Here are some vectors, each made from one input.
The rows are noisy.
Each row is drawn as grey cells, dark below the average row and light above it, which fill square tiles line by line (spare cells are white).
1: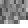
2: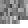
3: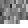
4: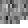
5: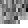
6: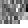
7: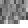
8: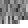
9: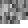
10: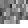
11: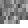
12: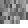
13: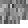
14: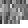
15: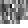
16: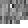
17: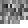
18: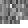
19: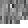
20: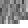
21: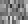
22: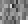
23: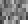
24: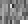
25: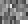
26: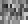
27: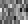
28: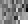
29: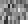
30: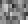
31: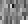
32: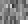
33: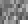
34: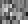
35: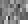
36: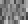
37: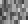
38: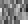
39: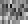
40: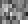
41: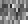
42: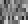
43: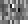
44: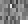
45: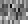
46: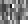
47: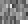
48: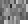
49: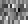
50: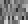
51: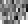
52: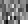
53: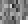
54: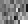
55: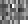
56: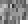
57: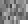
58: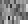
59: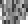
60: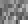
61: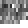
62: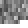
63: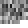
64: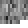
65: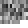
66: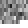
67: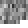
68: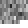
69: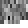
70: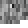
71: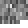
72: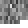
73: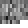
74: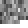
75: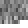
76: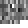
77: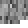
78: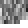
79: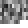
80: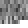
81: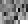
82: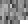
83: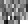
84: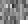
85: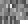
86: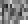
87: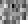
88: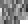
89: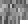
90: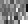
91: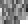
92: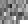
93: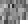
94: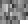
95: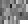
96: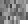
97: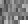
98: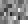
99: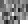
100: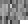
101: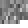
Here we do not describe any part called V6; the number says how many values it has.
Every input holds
a true/false value, together with either a point on a 4-point line, or a value of V6.
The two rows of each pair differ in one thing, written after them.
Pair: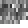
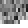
the true/false value
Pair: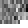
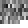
the true/false value
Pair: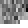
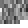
the place on the 4-point line
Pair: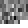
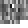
the true/false value
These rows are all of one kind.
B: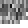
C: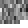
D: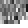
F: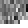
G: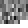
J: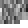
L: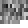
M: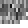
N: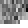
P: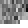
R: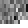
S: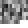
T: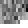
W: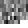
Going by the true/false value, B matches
L, M and S.
